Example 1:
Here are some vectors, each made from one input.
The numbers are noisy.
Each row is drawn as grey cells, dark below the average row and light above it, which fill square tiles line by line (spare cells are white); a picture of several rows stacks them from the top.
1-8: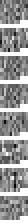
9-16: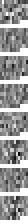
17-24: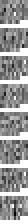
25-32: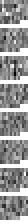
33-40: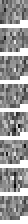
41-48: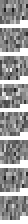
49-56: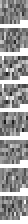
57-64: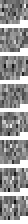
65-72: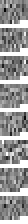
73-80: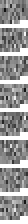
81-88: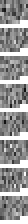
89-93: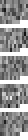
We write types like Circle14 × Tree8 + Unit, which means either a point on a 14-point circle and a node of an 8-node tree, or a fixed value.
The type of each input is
Bool × Bool × Bool × Bool + Line6.
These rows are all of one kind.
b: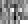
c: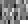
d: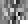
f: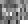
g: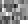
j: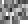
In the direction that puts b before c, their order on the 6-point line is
d, b, c, f, g, j.
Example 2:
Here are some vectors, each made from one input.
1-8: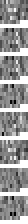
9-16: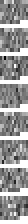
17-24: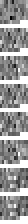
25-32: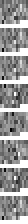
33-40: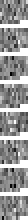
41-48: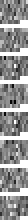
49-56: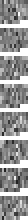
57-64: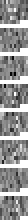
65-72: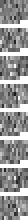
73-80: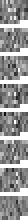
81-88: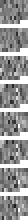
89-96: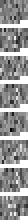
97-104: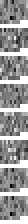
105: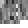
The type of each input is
Bool × Tree9.
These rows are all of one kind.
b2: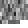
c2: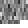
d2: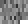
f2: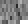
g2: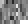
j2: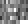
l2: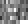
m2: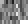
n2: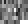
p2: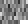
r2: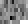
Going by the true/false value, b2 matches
d2, j2, l2 and m2.
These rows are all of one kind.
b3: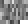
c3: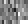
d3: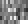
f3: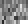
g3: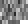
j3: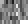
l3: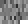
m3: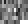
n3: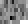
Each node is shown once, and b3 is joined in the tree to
g3 and l3.
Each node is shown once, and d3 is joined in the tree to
m3.
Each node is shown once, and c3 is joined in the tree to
f3.
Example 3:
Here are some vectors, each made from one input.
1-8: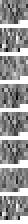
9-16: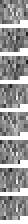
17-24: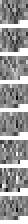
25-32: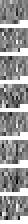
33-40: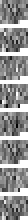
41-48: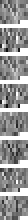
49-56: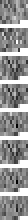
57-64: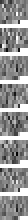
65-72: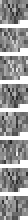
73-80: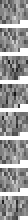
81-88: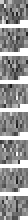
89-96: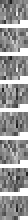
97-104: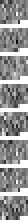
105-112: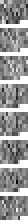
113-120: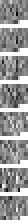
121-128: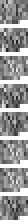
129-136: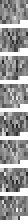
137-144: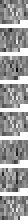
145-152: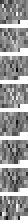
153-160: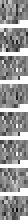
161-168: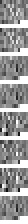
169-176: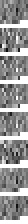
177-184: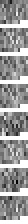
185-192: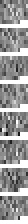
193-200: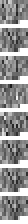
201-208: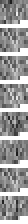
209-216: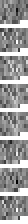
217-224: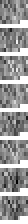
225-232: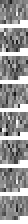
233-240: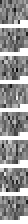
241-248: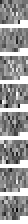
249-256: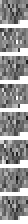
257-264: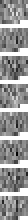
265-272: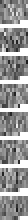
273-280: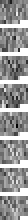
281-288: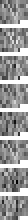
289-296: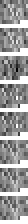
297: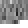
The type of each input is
Bool × (Tree9 + Unit).
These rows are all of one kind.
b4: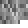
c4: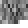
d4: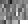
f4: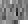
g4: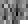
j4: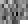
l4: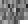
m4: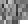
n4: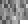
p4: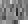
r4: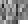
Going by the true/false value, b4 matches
d4 and n4.
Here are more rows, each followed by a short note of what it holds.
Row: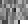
a node of a 9-node tree and a true/false value
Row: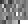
a node of a 9-node tree and a true/false value
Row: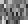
a true/false value
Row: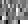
a true/false value
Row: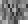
a node of a 9-node tree and a true/false value
